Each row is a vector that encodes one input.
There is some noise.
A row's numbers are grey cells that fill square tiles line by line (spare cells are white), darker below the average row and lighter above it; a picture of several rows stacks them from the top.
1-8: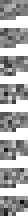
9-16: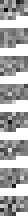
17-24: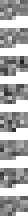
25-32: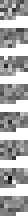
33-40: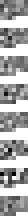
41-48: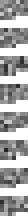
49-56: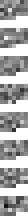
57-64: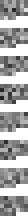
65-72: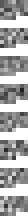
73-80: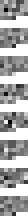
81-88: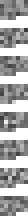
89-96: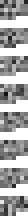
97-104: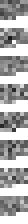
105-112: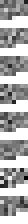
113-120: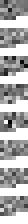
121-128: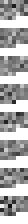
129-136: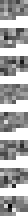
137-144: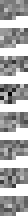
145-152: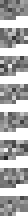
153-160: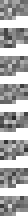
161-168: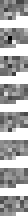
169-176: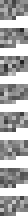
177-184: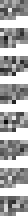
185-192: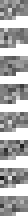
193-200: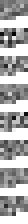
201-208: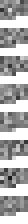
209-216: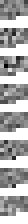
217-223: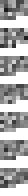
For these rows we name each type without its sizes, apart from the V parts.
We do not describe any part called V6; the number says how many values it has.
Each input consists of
a list of items, each a true/false value and a value of V6.
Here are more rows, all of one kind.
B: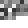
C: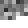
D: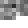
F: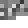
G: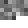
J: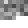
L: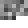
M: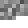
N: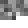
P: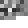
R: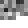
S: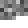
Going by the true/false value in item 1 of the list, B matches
F, M, P and S.
